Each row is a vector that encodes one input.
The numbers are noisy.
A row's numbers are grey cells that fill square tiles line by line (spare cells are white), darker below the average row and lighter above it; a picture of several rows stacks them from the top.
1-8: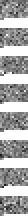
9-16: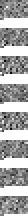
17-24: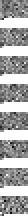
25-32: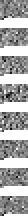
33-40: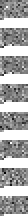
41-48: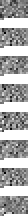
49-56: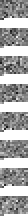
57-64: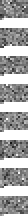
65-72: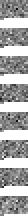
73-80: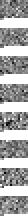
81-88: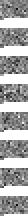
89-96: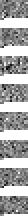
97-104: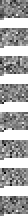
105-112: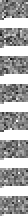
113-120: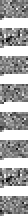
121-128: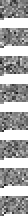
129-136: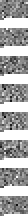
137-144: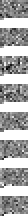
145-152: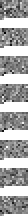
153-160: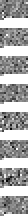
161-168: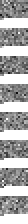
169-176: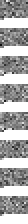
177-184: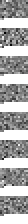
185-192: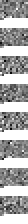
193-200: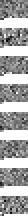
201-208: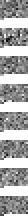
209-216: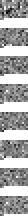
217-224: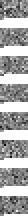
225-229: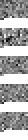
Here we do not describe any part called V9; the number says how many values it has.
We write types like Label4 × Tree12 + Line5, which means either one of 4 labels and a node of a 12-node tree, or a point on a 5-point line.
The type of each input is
(Bool × Line5 + V9) × Line5 + Line6.
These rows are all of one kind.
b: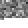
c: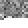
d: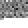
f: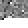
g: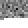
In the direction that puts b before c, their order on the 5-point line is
b, d, g, f, c.
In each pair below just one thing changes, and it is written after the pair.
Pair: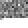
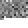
the value of V9
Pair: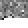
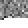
the value of V9
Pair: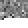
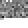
the place on the 5-point line
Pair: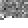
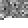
the value of V9
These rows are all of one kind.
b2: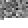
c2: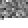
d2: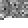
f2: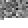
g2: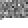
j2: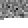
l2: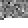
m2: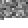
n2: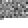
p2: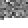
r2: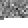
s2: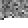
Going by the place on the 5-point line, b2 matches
c2, f2, m2 and p2.
